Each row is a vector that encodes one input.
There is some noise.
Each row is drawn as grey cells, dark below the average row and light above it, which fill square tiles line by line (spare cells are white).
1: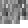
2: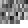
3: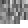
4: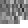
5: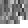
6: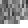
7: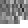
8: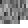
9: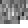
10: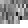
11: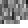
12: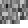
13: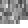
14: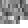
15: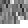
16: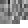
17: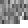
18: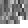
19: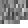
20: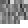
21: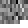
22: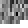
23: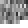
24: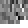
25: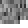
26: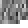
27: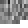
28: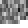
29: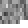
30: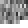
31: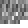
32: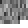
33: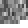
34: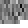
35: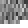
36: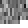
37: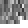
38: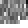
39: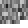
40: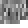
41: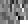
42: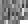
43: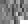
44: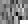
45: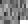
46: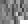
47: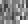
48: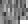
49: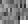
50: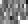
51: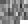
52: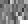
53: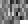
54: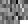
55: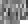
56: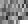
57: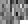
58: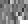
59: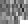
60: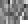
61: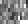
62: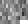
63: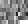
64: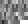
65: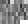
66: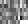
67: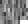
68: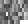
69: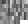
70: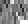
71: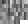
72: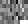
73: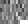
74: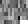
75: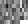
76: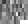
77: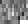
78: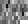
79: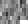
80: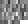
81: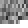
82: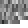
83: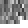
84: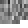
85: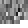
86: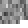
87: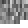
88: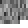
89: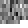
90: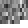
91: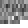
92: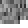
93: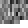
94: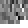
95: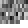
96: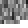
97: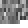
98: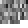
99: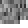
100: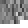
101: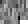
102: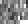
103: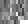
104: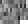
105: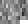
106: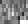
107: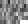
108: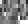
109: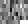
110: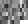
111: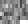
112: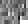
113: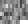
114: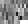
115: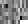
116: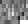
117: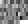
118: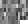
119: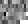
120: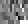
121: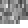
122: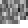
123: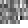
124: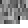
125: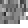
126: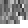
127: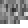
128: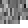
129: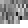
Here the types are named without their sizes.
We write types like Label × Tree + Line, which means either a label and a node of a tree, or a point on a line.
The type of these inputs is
Circle × (Circle + Label).
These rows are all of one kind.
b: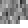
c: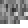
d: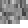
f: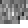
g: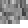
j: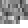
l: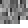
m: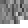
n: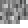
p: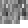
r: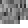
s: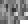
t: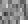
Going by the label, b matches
c, l, m and s.
